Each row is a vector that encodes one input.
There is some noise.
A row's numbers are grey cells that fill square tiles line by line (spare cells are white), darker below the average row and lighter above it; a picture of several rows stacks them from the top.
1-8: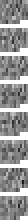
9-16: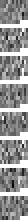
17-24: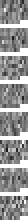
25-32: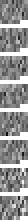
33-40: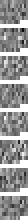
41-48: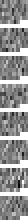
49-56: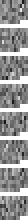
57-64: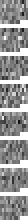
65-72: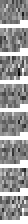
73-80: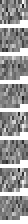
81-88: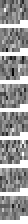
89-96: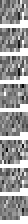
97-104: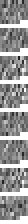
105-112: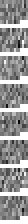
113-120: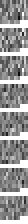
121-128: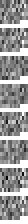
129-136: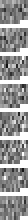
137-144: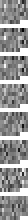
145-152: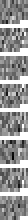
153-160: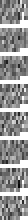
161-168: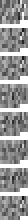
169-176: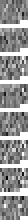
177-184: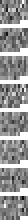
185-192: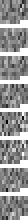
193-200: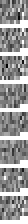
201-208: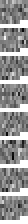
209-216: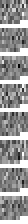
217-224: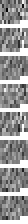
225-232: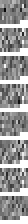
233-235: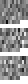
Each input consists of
either a point on an 11-point line, or a list of up to two points on a 13-point line.
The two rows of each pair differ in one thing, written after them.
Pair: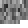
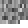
the place on the 13-point line in item 1 of the list
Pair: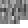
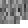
the place on the 13-point line in item 1 of the list
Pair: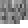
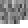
the place on the 13-point line in item 2 of the list
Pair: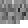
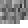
the place on the 13-point line in item 2 of the list
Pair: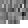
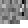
the place on the 13-point line in item 1 of the list
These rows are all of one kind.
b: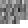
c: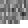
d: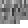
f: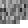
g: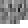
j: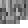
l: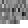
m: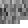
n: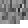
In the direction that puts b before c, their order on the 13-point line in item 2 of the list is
g, j, f, b, c, d, m, l, n.
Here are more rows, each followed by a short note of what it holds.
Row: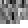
the empty list
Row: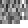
a point on an 11-point line
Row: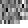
a point on an 11-point line
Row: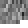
a list of one item
